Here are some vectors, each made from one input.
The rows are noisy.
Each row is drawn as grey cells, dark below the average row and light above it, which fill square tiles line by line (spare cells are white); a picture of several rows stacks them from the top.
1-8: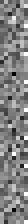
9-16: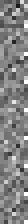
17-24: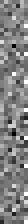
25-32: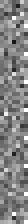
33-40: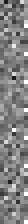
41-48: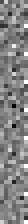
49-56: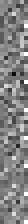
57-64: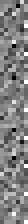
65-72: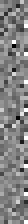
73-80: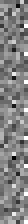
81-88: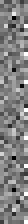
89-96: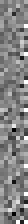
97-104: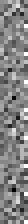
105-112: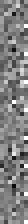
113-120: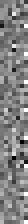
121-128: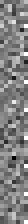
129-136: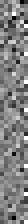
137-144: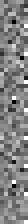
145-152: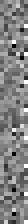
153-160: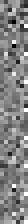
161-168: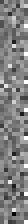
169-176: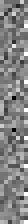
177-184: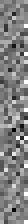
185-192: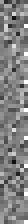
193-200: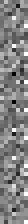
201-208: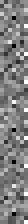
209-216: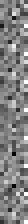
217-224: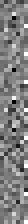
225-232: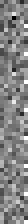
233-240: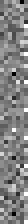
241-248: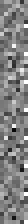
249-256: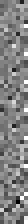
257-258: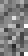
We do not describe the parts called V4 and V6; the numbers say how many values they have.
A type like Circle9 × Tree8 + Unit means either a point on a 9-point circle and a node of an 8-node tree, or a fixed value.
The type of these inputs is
(Bool × Bool × Bool × V6 + Tree10 × V4) × Line9.
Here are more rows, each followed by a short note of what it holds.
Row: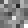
a point on a 9-point line, three true/false values and a value of V6
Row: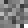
a point on a 9-point line, a node of a 10-node tree and a value of V4
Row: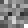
a point on a 9-point line, three true/false values and a value of V6
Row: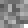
a point on a 9-point line, three true/false values and a value of V6
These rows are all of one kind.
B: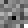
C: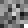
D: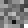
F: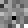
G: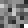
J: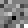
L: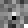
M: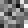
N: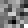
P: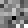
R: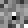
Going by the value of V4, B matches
D, G and M.
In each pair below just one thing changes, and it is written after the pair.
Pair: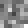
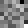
the place on the 9-point line
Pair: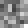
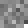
one of the three true/false values
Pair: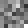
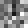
the value of V6
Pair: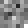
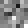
one of the three true/false values
